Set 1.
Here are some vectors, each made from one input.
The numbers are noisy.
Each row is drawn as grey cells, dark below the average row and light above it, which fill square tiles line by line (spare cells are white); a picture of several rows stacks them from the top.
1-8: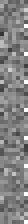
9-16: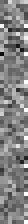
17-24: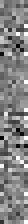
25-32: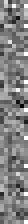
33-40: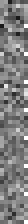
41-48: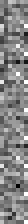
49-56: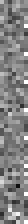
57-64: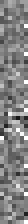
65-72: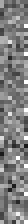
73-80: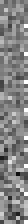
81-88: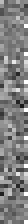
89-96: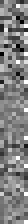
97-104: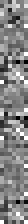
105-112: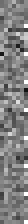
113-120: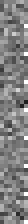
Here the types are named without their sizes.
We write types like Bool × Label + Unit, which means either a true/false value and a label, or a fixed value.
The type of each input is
Bool × Line + Circle.
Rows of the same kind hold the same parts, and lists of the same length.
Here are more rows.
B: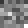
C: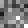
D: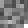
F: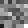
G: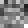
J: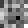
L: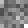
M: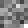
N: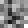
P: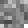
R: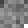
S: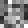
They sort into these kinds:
B, F, J, M, P, R, S
C, D, G, L, N

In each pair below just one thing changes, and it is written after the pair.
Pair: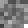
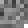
the place on the line
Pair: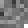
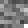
the true/false value
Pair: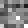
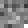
the place on the line
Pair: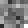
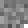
the true/false value
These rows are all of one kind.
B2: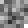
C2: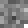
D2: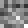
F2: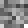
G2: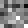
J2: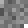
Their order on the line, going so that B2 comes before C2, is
D2, G2, B2, F2, J2, C2.
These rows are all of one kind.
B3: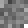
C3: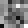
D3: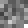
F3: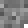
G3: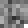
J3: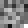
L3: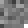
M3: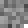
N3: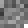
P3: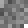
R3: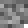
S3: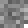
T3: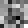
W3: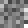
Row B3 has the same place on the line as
F3, G3, N3 and P3.
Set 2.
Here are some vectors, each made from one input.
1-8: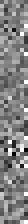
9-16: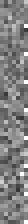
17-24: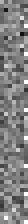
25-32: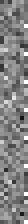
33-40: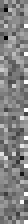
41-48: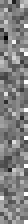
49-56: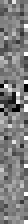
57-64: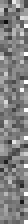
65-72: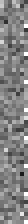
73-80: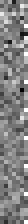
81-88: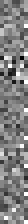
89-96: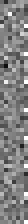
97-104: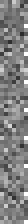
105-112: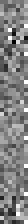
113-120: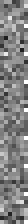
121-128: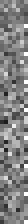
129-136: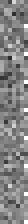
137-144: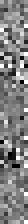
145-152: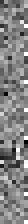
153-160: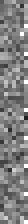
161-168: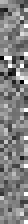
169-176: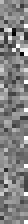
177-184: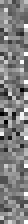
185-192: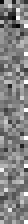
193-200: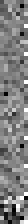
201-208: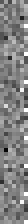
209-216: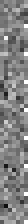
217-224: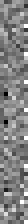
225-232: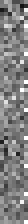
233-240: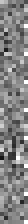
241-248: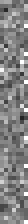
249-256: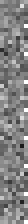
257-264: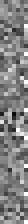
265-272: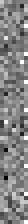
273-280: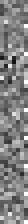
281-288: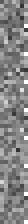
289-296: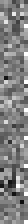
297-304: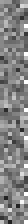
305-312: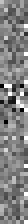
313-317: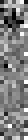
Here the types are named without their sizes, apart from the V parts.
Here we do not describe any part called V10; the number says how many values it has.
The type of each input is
Bool × Bool × Bool × Bool × Bool × V10 + Line × Line.
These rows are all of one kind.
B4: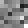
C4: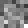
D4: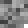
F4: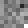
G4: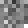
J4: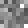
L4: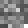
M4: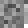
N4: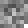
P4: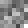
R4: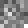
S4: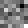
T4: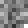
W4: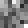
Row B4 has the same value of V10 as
F4, M4, N4 and P4.
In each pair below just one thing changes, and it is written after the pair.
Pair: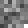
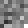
the value of V10
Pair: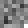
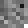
the value of V10
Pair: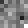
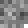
one of the five true/false values
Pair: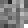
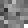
the value of V10
